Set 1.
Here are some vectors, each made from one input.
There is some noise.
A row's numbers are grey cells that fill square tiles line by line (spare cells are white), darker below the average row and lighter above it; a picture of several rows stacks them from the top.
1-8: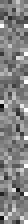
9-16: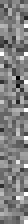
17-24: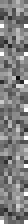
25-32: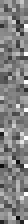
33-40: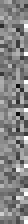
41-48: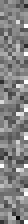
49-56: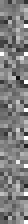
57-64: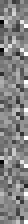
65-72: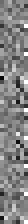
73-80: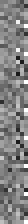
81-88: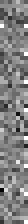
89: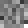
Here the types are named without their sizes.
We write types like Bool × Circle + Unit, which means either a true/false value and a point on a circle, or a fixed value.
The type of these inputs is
Tree.
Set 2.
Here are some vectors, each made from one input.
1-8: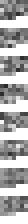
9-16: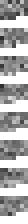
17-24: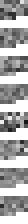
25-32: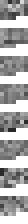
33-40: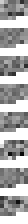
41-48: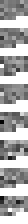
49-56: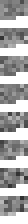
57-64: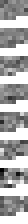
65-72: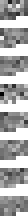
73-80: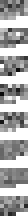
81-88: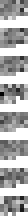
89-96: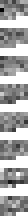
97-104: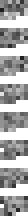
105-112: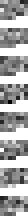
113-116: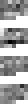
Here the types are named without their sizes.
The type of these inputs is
Line.
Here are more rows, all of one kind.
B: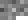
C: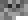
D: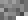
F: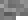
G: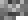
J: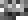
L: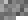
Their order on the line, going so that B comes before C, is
J, B, G, L, F, C, D.
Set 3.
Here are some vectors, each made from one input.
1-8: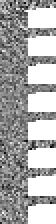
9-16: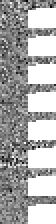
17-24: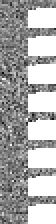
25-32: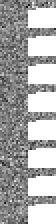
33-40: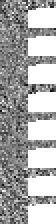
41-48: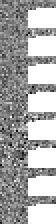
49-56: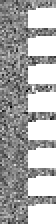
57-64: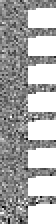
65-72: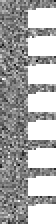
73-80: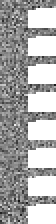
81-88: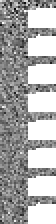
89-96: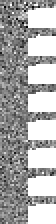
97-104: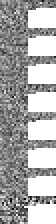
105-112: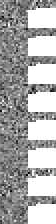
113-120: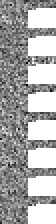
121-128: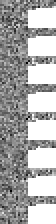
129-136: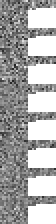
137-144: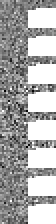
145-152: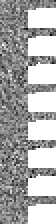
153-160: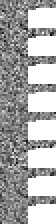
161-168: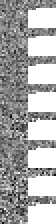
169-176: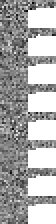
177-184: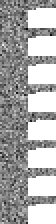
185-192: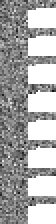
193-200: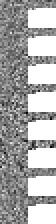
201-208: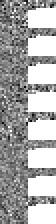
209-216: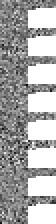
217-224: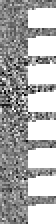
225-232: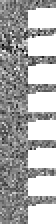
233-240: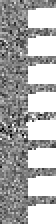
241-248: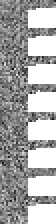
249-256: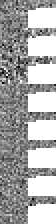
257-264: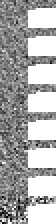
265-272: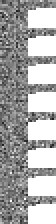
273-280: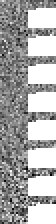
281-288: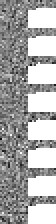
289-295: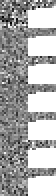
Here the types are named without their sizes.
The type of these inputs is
Circle.
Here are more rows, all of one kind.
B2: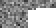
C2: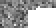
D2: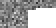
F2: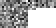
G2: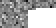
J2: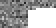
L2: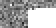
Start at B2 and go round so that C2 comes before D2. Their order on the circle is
B2, C2, J2, F2, L2, D2, G2.
